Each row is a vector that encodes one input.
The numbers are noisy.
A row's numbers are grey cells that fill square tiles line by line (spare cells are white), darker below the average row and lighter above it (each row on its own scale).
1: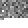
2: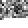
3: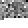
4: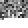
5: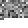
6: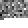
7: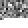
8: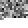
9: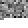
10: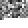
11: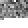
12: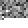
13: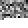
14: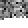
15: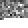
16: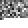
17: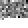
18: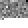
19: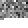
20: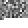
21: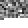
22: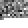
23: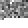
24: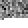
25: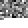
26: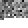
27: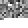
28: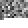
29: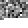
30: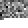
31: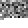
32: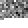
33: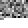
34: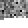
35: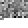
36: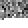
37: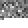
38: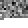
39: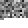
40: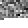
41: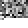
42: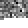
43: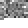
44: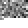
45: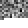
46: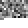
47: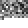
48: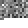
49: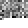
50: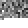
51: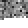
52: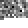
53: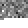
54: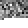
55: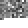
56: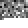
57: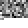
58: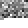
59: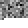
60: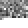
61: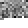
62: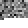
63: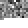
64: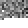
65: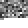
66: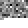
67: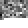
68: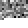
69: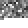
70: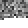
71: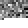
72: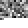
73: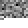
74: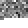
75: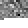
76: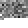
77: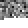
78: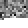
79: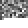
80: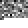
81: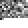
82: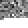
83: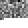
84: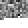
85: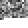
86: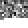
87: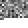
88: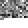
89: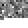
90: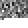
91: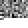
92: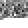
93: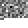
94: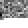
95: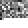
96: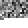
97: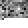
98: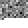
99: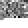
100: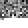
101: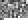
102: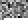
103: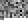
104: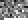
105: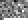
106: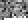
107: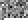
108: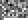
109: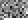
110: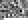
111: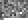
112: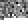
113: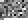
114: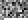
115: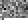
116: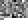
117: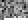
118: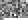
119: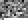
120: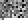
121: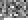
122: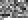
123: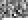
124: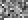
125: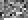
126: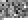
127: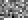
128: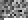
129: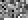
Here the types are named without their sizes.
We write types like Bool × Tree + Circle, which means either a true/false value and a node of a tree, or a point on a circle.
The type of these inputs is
Bool × Bool × Bool + Circle + Label.
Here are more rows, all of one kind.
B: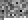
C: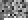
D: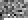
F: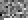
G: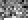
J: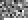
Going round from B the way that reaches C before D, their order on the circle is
B, C, D, F, G, J.
